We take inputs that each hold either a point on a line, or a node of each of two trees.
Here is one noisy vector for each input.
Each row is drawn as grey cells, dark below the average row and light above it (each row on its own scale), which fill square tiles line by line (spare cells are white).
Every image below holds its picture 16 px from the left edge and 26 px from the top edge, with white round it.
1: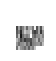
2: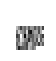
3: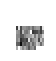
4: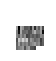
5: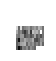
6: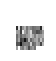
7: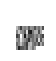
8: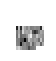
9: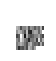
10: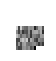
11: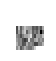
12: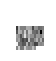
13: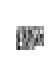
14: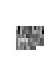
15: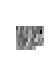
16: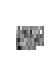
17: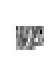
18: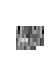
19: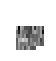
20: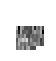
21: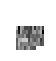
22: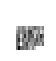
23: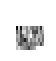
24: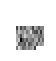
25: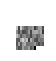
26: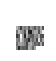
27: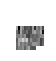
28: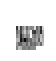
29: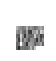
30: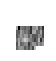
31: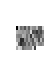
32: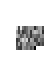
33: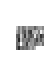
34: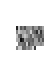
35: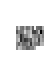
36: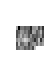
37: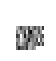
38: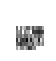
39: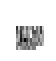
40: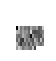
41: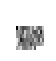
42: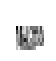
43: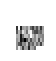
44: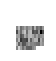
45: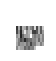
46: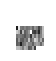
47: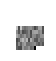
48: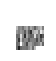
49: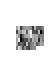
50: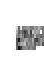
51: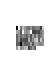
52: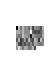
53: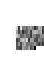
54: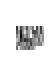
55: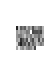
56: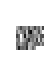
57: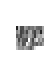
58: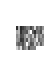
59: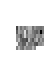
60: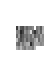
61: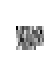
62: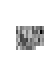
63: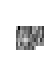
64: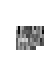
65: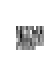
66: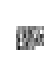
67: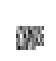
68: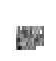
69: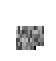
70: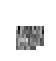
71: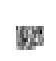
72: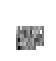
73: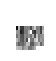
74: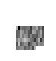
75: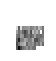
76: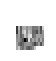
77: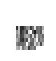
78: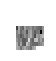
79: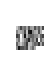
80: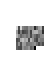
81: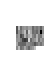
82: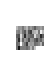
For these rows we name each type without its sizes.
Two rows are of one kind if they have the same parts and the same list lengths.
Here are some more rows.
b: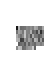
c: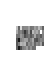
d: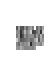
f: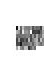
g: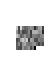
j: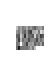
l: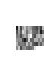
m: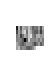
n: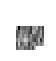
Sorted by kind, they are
b, d, f, l, m
c, g, j, n

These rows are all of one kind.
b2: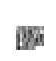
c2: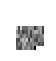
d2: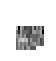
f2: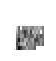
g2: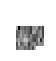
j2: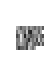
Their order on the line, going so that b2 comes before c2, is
j2, b2, f2, c2, d2, g2.
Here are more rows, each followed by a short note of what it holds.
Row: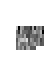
a point on a line
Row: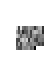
a point on a line
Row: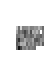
a point on a line
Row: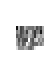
a node of each of two trees
